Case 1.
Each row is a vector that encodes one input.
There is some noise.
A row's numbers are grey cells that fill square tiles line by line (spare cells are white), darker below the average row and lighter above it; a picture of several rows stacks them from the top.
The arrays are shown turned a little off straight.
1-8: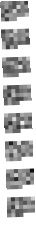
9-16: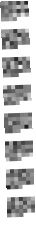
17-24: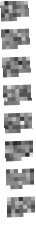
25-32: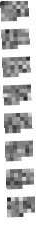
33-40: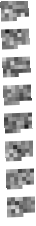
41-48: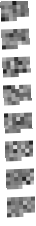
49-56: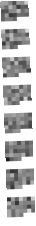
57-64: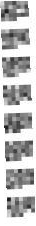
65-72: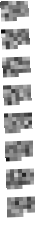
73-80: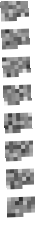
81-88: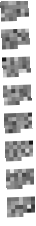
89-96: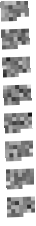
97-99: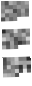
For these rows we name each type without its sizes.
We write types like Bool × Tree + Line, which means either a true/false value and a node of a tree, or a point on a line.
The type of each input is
(Bool × Bool × Bool × Bool + Unit) × Label.
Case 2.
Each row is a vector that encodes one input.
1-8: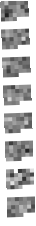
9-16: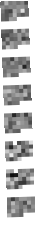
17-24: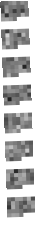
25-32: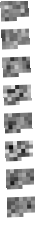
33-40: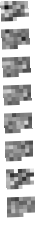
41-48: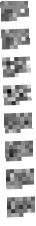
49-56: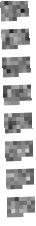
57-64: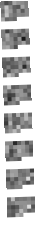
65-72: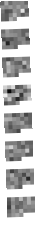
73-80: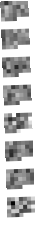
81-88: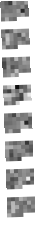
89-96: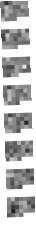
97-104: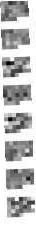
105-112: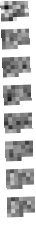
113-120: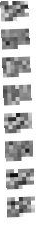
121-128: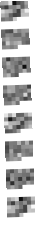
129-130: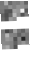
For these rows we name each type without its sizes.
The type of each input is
Bool × Bool × Bool × Bool + Label.
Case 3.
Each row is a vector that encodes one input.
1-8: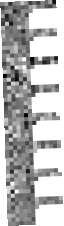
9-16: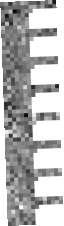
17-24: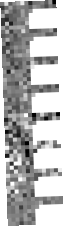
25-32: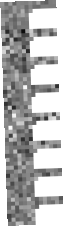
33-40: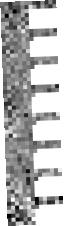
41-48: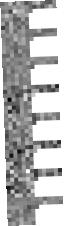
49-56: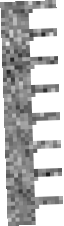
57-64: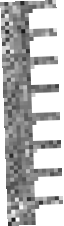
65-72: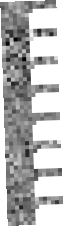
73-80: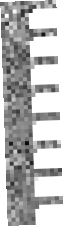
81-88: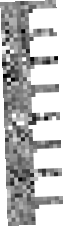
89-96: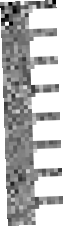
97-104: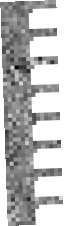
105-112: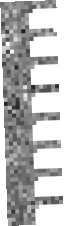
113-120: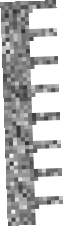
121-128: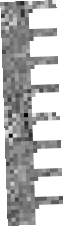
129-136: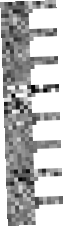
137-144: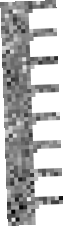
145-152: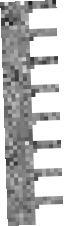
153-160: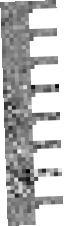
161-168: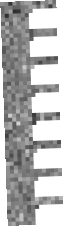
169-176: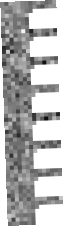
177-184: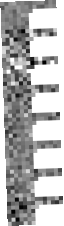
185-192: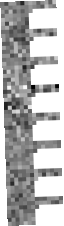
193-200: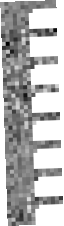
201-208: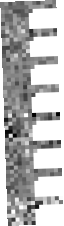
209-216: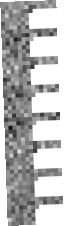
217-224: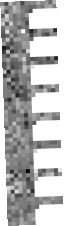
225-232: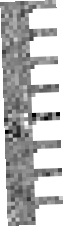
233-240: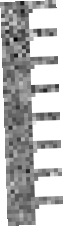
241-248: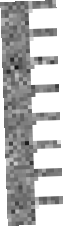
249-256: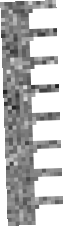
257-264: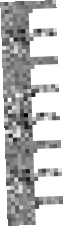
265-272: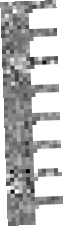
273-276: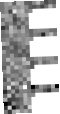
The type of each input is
Line9 + Line11.
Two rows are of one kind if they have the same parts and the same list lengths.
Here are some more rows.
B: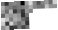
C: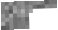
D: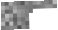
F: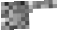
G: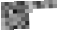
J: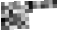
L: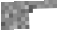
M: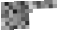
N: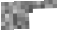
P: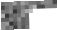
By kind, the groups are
B, C, D, F, G, M, N, P
J, L

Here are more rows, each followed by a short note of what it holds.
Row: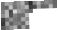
a point on a 9-point line
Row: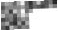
a point on an 11-point line
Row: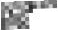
a point on a 9-point line
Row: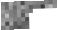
a point on an 11-point line
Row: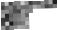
a point on a 9-point line
